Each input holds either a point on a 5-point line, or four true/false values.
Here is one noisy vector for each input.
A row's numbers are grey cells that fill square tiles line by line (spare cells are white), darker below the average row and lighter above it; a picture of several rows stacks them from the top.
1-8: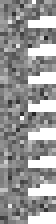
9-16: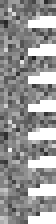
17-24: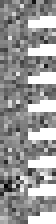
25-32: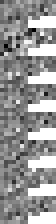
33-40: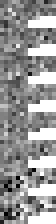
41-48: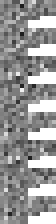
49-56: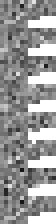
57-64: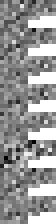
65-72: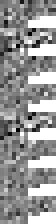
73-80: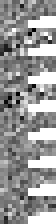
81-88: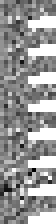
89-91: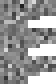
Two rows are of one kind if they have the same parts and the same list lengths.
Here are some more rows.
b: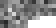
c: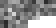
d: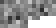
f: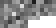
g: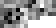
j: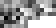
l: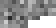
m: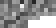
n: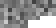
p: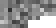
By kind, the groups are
b, c, d, f, l, m, n, p
g, j

